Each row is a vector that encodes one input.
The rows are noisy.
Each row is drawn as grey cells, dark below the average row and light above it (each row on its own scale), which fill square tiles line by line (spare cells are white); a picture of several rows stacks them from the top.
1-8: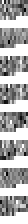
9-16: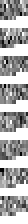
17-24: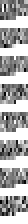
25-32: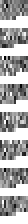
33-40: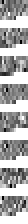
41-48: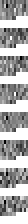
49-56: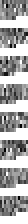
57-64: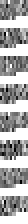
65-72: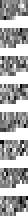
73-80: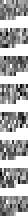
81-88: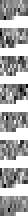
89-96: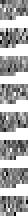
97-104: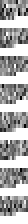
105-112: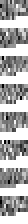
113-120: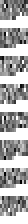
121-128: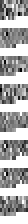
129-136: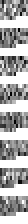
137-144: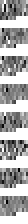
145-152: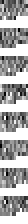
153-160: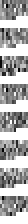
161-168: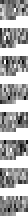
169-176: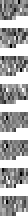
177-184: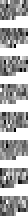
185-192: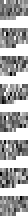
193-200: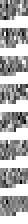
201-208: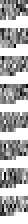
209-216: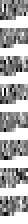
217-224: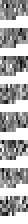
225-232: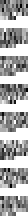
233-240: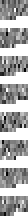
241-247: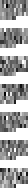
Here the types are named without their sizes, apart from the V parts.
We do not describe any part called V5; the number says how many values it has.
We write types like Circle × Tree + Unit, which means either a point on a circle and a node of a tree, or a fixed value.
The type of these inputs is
(Line + Tree) × List(V5).
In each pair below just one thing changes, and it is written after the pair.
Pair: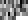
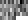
the value of V5 in item 2 of the list
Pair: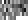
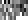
the place on the line
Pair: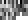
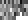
the value of V5 in item 2 of the list
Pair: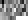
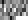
the value of V5 in item 2 of the list
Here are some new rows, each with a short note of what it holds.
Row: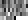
a point on a line, together with a list of one item
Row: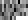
a node of a tree, together with a list of one item
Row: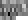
a node of a tree, together with a list of two items
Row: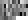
a node of a tree, together with a list of one item
